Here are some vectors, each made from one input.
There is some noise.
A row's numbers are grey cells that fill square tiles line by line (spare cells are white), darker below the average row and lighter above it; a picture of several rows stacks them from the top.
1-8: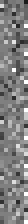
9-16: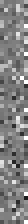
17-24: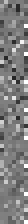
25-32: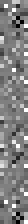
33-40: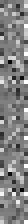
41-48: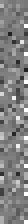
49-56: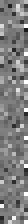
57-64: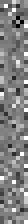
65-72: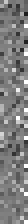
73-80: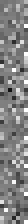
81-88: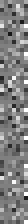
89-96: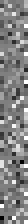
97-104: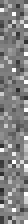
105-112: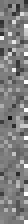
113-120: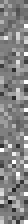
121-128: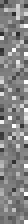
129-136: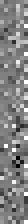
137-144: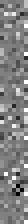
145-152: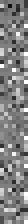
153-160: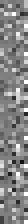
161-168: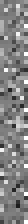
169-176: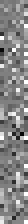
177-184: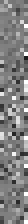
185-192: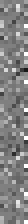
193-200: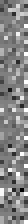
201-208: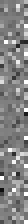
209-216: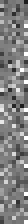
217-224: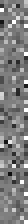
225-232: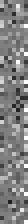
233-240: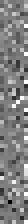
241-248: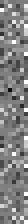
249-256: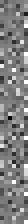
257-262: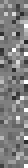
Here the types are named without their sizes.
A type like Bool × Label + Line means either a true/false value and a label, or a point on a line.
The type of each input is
List(Line).
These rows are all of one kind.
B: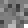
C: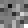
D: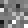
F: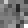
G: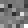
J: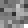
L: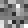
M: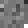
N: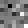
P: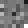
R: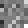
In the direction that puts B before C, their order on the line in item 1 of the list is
R, D, B, F, M, P, G, N, C, J, L.
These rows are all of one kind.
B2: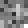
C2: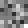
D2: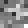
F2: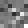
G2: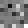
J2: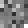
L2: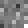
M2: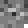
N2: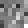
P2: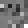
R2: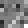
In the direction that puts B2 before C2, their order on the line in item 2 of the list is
J2, L2, B2, D2, M2, N2, C2, F2, R2, G2, P2.
